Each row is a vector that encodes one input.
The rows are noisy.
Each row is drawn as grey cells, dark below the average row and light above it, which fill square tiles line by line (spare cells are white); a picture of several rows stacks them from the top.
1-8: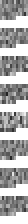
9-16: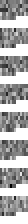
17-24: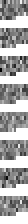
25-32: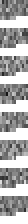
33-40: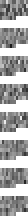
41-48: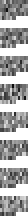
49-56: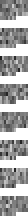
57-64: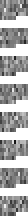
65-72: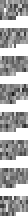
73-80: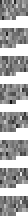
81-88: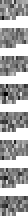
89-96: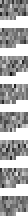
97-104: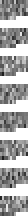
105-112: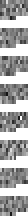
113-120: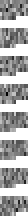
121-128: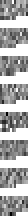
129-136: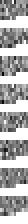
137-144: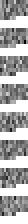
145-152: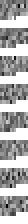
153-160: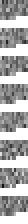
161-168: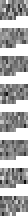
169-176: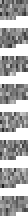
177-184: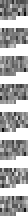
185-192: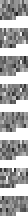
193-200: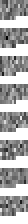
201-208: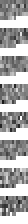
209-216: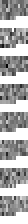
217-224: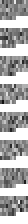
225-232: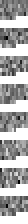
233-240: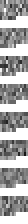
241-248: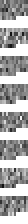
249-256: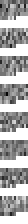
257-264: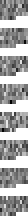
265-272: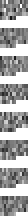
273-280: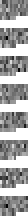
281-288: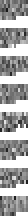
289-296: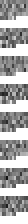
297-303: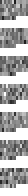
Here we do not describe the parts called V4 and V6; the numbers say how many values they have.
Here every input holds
a point on a 9-point line and a value of V6, together with either a fixed value, or a true/false value and a value of V4.
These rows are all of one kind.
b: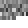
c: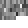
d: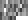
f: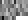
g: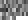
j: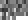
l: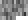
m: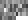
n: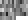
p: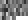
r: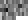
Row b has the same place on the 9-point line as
c and g.
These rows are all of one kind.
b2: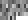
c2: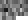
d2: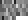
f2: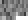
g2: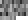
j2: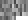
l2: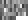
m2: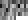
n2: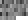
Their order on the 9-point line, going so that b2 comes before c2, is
b2, f2, c2, d2, j2, m2, g2, n2, l2.
